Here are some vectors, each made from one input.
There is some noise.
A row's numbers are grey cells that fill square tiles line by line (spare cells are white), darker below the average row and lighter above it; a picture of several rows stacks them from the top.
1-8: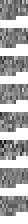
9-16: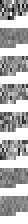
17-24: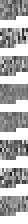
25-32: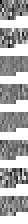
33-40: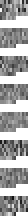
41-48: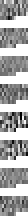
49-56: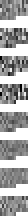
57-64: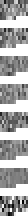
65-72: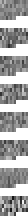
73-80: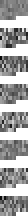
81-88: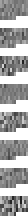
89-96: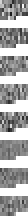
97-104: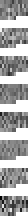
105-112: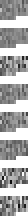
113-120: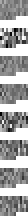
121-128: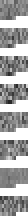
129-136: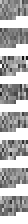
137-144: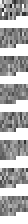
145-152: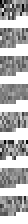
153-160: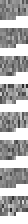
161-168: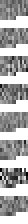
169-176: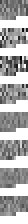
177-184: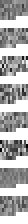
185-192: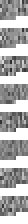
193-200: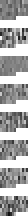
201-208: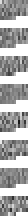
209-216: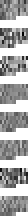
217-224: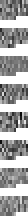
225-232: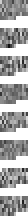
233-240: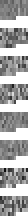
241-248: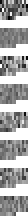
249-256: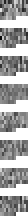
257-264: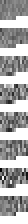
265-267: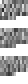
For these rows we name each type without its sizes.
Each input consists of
a list of points on a line.
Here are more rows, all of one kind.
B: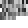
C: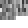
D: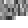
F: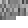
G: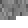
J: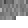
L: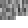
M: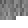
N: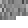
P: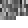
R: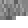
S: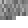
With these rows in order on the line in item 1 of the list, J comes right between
C and S.
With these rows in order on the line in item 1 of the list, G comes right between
F and M.
